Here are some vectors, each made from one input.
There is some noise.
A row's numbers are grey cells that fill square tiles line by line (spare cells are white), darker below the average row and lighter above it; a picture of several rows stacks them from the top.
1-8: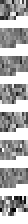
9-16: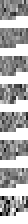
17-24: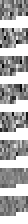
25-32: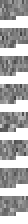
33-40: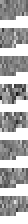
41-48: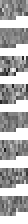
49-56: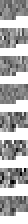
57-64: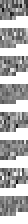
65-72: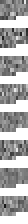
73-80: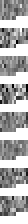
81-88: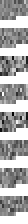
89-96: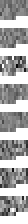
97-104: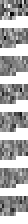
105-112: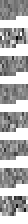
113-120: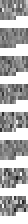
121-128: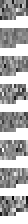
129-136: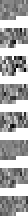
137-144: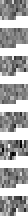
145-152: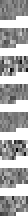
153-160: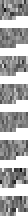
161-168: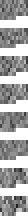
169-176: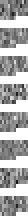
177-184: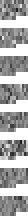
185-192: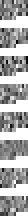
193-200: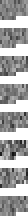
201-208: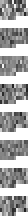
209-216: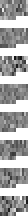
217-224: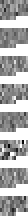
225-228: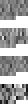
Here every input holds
either a point on a 6-point circle, or a node of a 19-node tree.
